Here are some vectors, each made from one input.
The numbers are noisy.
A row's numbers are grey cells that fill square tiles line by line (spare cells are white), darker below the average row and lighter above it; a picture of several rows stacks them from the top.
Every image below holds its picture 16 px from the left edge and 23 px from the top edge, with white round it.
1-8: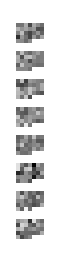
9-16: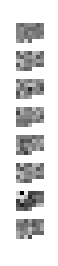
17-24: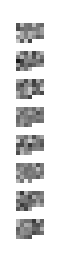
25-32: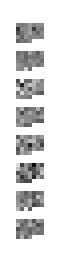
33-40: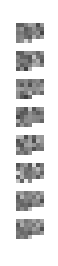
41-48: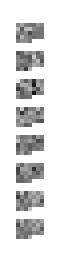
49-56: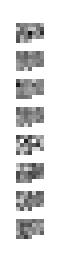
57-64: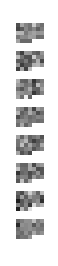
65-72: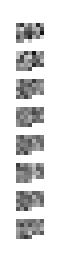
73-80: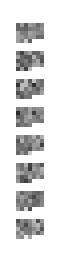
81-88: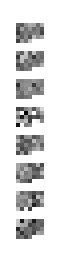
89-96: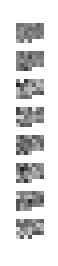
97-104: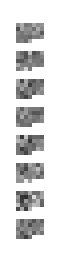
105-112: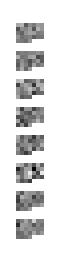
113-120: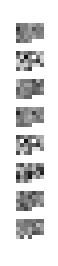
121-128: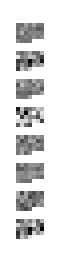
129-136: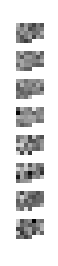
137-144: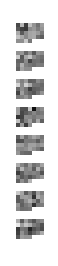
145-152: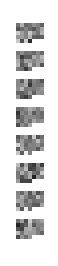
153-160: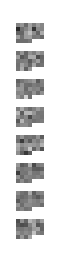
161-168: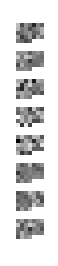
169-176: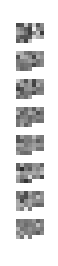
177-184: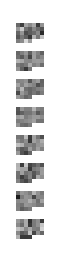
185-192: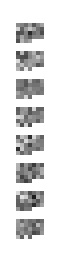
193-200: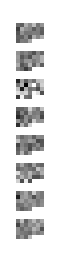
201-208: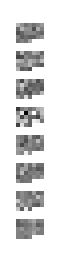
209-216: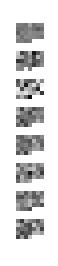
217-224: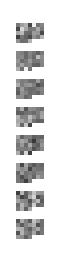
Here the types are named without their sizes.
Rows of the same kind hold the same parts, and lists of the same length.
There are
2 kinds of row.
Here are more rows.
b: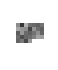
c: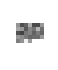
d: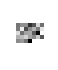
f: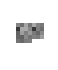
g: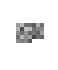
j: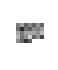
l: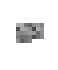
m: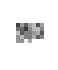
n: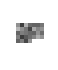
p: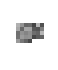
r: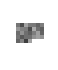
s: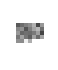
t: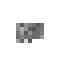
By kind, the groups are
b, c, f, g, j, l, m, n, p, r, s, t
d

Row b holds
a node of a tree.
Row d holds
a fixed value.
